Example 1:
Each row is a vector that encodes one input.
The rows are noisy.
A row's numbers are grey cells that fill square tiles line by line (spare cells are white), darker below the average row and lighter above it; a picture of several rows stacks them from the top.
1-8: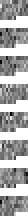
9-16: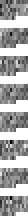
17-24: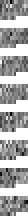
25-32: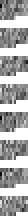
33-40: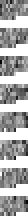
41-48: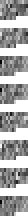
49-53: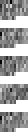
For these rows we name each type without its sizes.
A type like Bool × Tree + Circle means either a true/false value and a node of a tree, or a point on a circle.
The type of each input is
Line + Tree.
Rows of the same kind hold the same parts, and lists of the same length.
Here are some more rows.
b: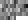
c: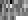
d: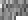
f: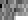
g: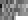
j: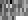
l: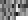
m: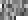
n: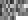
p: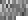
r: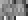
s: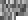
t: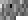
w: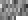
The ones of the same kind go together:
b, d, l, m, p, r, s, t, w
c, f, g, j, n

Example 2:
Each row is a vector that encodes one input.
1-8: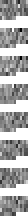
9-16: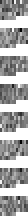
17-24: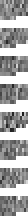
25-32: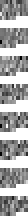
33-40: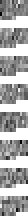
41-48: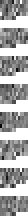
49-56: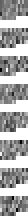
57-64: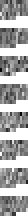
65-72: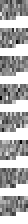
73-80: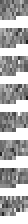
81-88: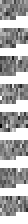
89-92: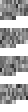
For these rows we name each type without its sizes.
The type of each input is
Bool × Bool × Bool × Tree.
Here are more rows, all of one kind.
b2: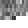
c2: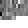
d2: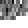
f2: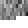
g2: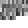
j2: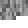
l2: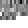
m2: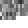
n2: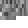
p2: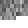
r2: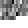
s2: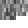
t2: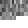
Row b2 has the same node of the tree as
j2, p2 and t2.
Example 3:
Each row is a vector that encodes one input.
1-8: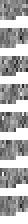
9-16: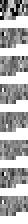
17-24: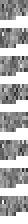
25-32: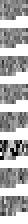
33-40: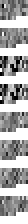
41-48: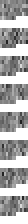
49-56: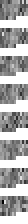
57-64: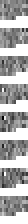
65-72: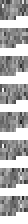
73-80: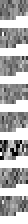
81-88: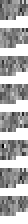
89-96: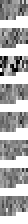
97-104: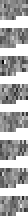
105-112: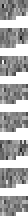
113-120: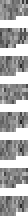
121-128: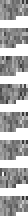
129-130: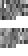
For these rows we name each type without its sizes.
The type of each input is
List(Line).
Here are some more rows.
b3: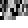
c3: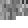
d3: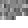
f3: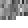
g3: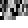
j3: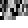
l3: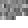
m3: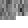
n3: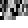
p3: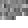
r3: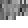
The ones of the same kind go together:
b3, g3, j3, n3
c3, d3, f3, l3, p3
m3, r3

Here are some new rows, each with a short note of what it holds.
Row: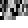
the empty list
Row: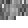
a list of two items
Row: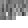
a list of two items
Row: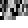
the empty list
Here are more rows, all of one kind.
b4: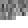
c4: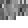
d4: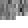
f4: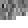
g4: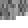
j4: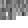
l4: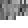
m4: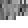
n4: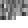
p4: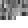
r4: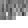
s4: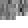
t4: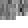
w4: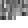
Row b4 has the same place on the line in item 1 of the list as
f4, j4 and r4.
